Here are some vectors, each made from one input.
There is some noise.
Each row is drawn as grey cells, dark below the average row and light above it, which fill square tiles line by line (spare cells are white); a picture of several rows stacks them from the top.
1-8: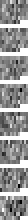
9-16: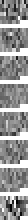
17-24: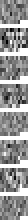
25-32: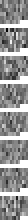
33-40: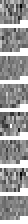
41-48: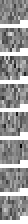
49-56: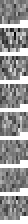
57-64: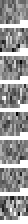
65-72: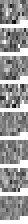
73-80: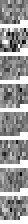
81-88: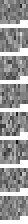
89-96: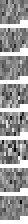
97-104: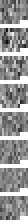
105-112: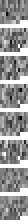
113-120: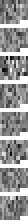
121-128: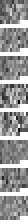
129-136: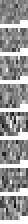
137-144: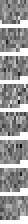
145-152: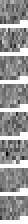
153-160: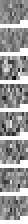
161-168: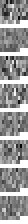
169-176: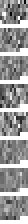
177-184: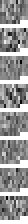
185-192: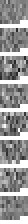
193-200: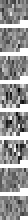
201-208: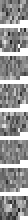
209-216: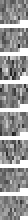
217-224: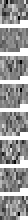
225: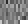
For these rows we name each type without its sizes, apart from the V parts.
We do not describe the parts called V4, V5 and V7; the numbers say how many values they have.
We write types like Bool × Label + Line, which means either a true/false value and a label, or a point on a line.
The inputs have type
Bool × Label + (Line + V7) × V5 + V4.
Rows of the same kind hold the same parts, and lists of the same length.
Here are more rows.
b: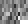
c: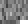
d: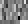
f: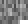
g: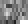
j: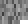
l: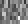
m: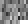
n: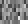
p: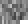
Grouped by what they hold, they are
b, j
c, d, f, g
l, m
n, p

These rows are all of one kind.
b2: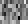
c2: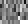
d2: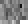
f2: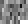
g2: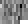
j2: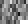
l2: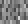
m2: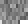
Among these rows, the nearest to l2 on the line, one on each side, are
b2 and c2.
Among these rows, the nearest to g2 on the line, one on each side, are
d2 and j2.
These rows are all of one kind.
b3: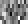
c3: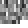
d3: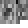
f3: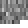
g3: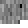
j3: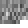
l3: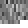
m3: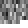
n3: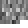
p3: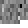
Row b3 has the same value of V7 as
j3 and n3.
